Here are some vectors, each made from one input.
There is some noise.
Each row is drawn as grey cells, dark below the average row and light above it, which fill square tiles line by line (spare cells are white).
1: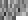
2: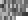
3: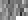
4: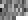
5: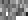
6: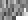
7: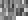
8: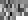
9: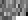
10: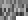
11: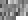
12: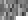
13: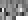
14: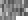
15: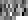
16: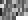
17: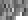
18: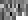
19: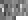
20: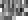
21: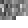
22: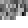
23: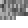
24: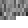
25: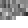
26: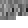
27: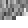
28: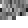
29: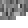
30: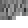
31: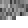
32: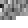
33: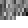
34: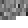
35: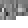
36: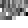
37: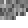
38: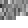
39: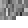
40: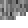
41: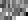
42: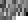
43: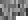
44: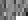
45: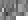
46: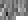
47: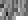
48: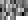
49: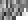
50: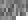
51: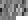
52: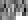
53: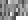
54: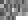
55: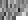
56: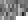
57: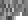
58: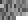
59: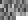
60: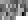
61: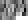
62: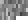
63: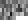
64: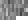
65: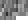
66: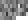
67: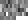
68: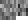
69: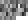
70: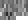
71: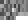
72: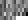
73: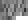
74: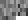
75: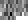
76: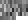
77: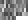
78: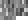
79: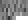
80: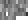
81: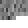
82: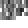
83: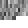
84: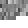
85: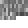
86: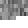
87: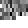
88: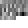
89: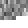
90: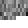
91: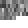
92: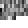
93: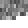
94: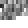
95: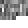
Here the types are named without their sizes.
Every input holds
a true/false value, together with either a fixed value, or a node of a tree.
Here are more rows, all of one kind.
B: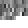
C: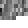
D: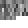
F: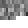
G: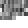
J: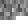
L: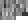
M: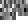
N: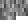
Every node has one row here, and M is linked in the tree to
N.
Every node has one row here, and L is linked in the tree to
G and J.
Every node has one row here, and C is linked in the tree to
B.
